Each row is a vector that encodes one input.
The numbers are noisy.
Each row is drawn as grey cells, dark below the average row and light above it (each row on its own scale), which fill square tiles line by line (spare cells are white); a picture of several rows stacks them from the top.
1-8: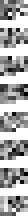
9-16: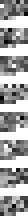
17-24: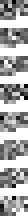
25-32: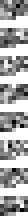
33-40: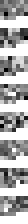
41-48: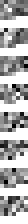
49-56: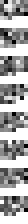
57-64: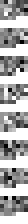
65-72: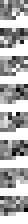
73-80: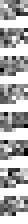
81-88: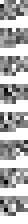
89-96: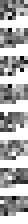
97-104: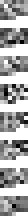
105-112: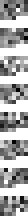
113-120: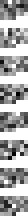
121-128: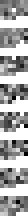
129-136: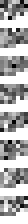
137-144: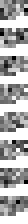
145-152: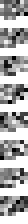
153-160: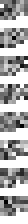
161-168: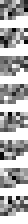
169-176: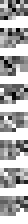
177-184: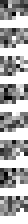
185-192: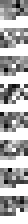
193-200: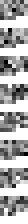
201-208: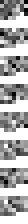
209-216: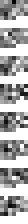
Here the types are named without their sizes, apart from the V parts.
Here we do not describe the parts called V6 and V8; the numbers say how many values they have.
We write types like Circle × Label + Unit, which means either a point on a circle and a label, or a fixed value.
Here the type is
Bool × Bool × Bool × Bool + (Circle + V6) × V8 + Line.
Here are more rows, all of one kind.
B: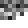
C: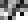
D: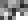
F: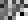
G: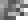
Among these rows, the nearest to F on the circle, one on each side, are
B and D.
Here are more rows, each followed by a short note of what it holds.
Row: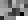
a point on a line
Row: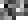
a point on a line
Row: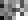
a point on a circle and a value of V8
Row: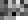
a value of V6 and a value of V8
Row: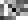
four true/false values
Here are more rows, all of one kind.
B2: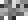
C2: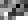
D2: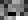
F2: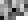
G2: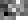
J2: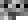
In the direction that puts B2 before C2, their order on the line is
J2, B2, D2, F2, G2, C2.
